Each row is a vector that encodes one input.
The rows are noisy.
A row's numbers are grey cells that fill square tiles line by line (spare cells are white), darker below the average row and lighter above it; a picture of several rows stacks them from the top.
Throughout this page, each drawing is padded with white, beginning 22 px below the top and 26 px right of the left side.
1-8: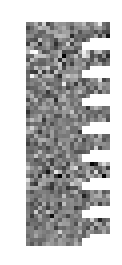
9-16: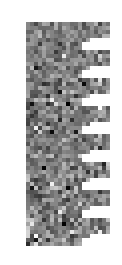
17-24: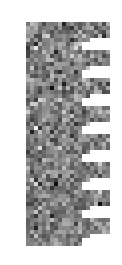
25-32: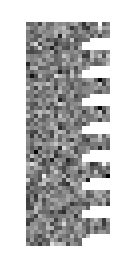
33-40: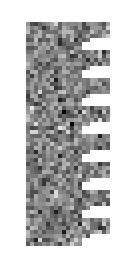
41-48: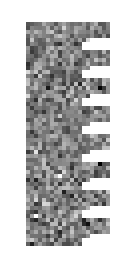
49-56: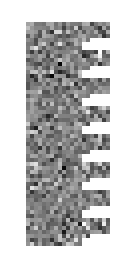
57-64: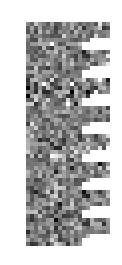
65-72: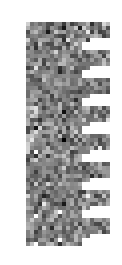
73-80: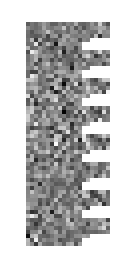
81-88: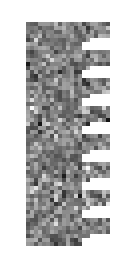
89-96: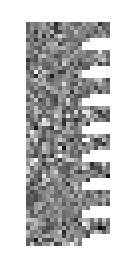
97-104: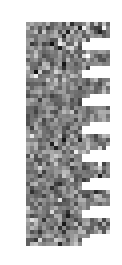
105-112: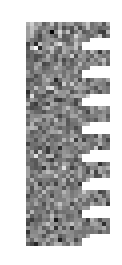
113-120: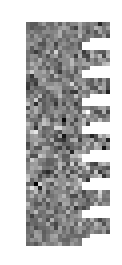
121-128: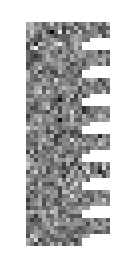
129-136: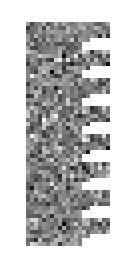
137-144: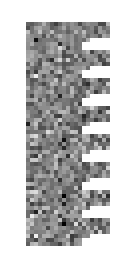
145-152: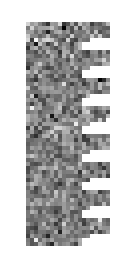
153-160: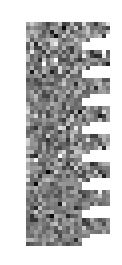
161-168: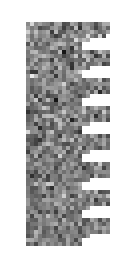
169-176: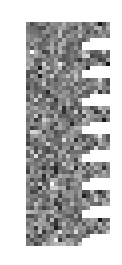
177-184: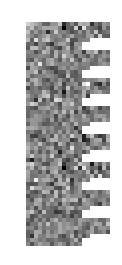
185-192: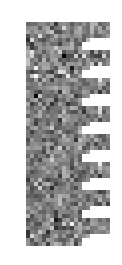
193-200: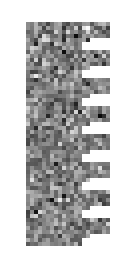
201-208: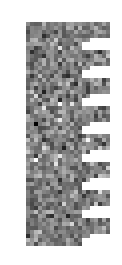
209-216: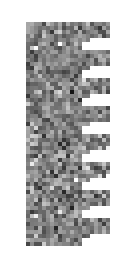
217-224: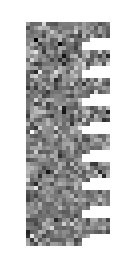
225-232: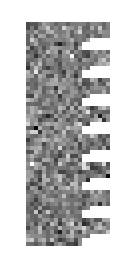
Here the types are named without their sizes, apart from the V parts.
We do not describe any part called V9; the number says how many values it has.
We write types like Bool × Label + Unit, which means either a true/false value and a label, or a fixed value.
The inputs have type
Bool × Label × (Line × Line + Unit) + V9.
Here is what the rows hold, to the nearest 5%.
About 65% of them hold a label and a true/false value, together with either a fixed value, or a point on each of two lines. The rest hold a value of V9.
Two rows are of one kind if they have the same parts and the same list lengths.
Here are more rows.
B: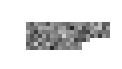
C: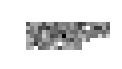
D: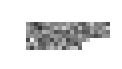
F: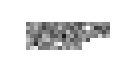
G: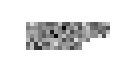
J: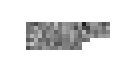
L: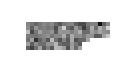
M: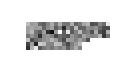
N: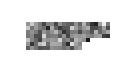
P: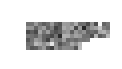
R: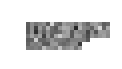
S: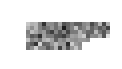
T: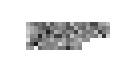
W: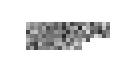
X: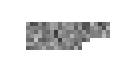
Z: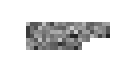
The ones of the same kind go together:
B, D, X
C, F, G, M, N, S, T, W
J, L, P, R, Z

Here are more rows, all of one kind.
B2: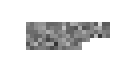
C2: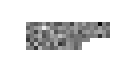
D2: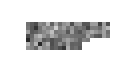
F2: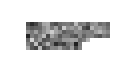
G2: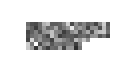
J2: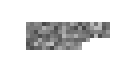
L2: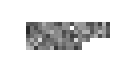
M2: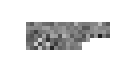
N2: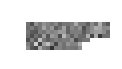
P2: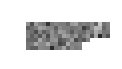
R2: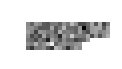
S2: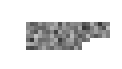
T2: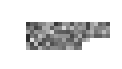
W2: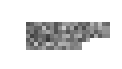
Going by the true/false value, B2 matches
F2, G2 and L2.
